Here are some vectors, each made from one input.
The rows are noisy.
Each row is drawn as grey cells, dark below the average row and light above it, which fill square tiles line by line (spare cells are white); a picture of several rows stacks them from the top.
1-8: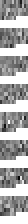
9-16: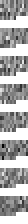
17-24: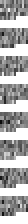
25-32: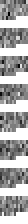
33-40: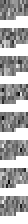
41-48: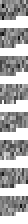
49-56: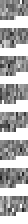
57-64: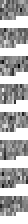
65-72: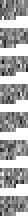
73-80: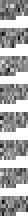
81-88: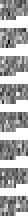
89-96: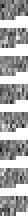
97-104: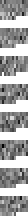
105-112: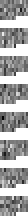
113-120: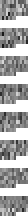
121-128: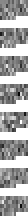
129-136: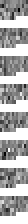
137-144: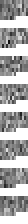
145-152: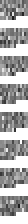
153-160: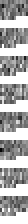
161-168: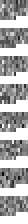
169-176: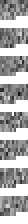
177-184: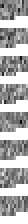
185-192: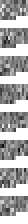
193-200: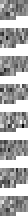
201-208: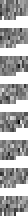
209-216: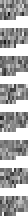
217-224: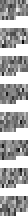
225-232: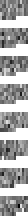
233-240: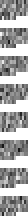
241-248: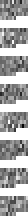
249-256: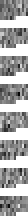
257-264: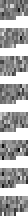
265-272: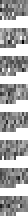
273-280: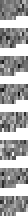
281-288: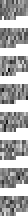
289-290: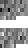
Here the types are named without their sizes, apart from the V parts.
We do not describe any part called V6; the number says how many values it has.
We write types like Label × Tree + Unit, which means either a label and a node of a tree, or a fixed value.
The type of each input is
Label × List(Line) × V6.
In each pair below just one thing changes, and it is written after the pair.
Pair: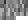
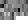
the label
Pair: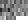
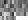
the value of V6
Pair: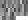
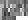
the value of V6
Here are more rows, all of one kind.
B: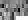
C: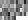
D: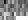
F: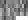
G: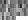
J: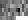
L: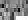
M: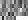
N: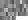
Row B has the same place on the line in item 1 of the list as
C, L and M.
